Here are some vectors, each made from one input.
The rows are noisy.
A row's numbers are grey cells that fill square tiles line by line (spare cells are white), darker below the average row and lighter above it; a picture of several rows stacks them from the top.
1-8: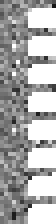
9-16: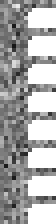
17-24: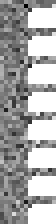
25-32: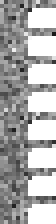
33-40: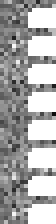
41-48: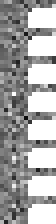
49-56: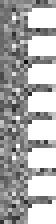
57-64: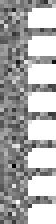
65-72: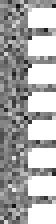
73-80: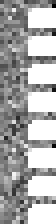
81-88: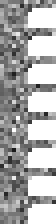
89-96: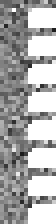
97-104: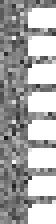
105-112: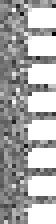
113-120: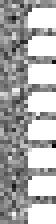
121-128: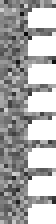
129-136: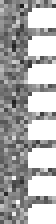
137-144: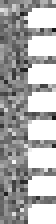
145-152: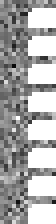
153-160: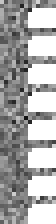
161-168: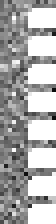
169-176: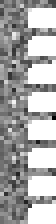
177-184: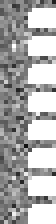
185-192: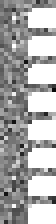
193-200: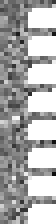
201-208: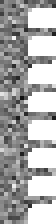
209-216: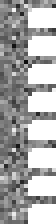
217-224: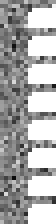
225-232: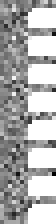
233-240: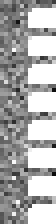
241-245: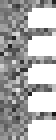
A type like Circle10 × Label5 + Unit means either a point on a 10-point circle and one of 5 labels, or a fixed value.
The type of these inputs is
Circle10 × Circle10.
